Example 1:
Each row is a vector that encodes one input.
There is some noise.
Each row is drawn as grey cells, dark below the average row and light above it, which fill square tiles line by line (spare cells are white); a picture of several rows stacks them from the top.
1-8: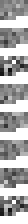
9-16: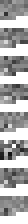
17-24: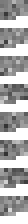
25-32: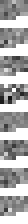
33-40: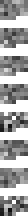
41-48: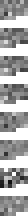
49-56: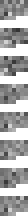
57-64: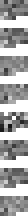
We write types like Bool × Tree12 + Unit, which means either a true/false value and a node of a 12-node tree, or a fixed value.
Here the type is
List2(Line5).
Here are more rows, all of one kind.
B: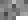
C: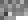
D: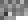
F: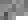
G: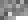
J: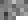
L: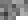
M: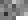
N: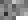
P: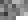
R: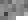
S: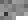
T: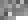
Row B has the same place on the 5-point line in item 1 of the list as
J, M and N.
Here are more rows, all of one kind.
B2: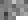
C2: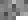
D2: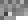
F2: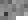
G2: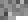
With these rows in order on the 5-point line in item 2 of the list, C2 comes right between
F2 and G2.
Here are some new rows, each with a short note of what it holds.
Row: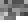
a list of one item
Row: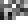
the empty list
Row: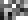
the empty list
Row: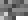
a list of one item
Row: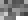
a list of one item
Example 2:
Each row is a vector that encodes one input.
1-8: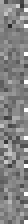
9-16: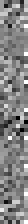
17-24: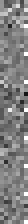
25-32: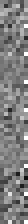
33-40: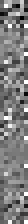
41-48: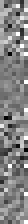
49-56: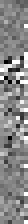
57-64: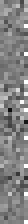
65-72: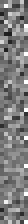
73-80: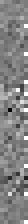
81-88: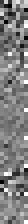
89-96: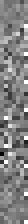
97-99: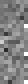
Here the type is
Bool × Bool × Bool × Bool × Bool × Label10.
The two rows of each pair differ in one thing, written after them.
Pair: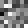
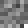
the label
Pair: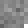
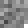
one of the five true/false values
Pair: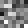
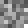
the label
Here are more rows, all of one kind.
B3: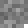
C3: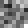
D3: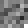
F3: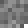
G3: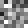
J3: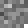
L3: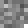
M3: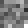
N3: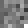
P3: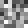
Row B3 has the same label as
G3, M3 and P3.
